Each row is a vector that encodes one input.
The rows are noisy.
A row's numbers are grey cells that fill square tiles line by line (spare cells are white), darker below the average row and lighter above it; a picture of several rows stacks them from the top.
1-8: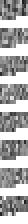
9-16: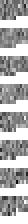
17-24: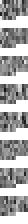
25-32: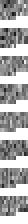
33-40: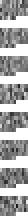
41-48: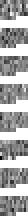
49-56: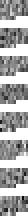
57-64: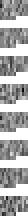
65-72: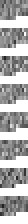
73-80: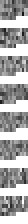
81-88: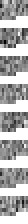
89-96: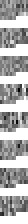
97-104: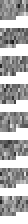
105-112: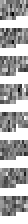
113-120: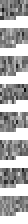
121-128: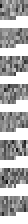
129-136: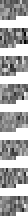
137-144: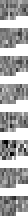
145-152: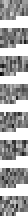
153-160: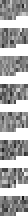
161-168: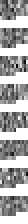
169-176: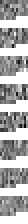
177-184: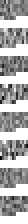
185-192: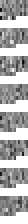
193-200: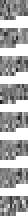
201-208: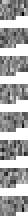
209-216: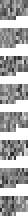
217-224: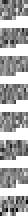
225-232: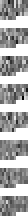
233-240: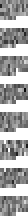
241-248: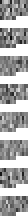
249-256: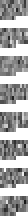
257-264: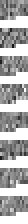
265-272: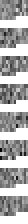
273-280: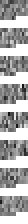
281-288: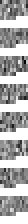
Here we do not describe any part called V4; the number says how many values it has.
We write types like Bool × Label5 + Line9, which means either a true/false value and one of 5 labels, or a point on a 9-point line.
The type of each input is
Bool × Bool × Bool + (Line7 + V4) × V4 + Tree11.
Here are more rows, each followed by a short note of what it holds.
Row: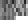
a point on a 7-point line and a value of V4
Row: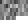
a point on a 7-point line and a value of V4
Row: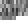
two values of V4
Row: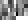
two values of V4
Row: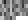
three true/false values
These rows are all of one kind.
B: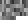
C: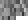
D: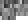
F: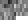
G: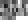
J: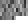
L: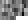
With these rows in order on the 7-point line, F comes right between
D and G.
